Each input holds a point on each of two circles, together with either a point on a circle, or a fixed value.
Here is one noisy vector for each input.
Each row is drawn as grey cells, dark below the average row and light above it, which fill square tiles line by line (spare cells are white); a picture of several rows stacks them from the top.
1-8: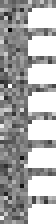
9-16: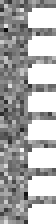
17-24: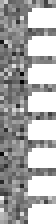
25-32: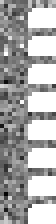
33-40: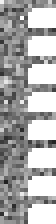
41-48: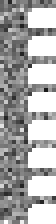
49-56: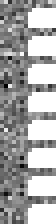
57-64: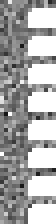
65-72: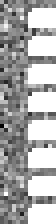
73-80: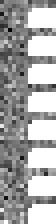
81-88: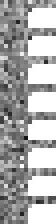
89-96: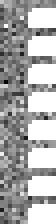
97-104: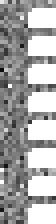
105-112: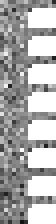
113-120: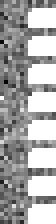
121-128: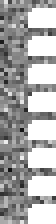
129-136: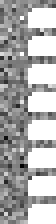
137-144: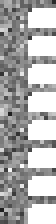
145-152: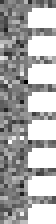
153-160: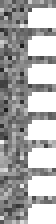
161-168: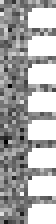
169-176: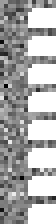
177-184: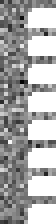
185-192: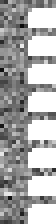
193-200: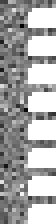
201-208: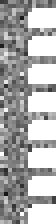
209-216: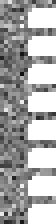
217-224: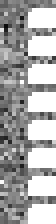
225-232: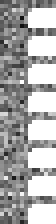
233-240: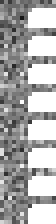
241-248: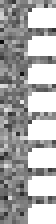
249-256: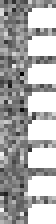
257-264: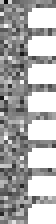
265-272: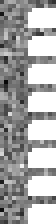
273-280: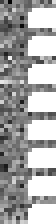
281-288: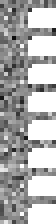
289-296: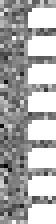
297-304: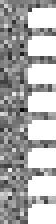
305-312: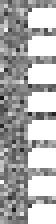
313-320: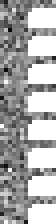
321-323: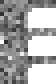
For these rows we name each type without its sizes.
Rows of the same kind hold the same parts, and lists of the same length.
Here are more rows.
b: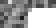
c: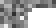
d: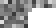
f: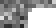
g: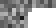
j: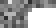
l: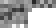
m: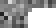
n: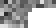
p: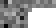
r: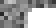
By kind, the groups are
b, f, g, j, m, p, r
c, d, l, n

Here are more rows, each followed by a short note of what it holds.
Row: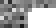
a point on each of two circles
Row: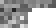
a point on each of three circles
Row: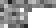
a point on each of three circles
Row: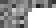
a point on each of two circles
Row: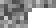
a point on each of three circles
